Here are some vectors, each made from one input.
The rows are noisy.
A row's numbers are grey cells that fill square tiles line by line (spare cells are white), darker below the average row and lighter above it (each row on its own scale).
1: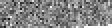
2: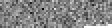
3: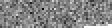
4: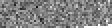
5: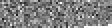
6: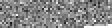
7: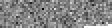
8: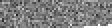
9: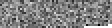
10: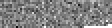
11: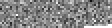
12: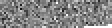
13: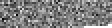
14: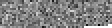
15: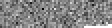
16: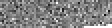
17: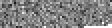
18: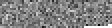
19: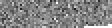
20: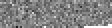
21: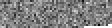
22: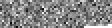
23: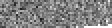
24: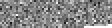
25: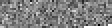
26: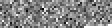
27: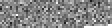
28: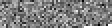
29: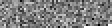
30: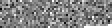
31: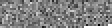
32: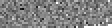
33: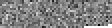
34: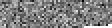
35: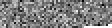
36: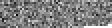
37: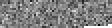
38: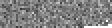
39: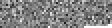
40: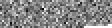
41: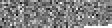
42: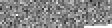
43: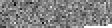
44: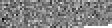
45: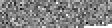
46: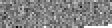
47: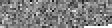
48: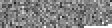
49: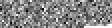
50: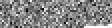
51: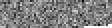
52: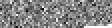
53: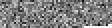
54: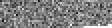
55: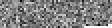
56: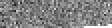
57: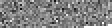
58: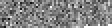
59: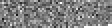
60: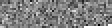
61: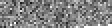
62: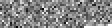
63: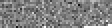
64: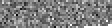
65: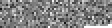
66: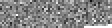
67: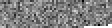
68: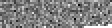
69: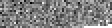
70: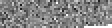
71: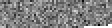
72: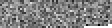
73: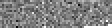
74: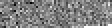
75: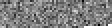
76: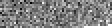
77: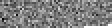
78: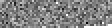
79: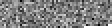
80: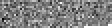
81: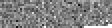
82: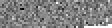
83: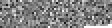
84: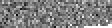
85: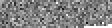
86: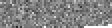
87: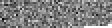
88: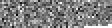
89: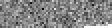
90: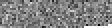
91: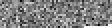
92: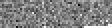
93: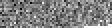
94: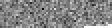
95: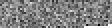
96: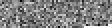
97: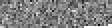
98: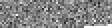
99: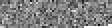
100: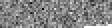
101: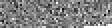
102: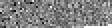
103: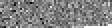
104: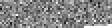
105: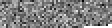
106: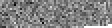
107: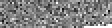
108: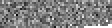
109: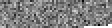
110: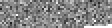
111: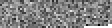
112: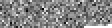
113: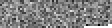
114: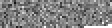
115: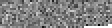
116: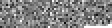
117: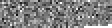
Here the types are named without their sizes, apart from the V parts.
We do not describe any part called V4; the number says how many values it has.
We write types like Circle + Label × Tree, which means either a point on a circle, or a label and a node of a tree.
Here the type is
Circle + (Tree + Unit) × V4.
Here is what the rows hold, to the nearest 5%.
About 30% of them hold a point on a circle. The rest hold a value of V4, together with either a fixed value, or a node of a tree.
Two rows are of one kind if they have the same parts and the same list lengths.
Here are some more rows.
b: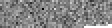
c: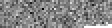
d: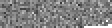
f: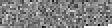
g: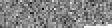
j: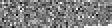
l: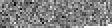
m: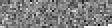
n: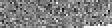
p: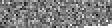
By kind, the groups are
b, c, g
d, j, l, n, p
f, m

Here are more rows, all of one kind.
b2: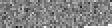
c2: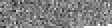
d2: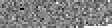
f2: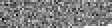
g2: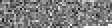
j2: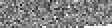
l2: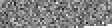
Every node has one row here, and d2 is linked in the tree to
l2.
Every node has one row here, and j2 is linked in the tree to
b2.
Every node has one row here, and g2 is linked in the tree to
c2.
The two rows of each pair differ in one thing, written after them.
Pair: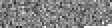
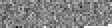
the node of the tree
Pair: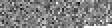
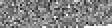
the node of the tree
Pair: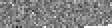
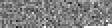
the node of the tree
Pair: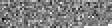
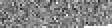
the value of V4
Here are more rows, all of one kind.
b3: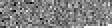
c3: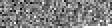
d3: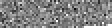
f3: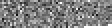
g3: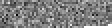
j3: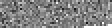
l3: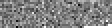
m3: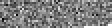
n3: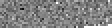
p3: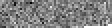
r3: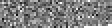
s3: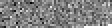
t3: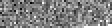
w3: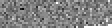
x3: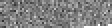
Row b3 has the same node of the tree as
d3, j3, m3 and s3.
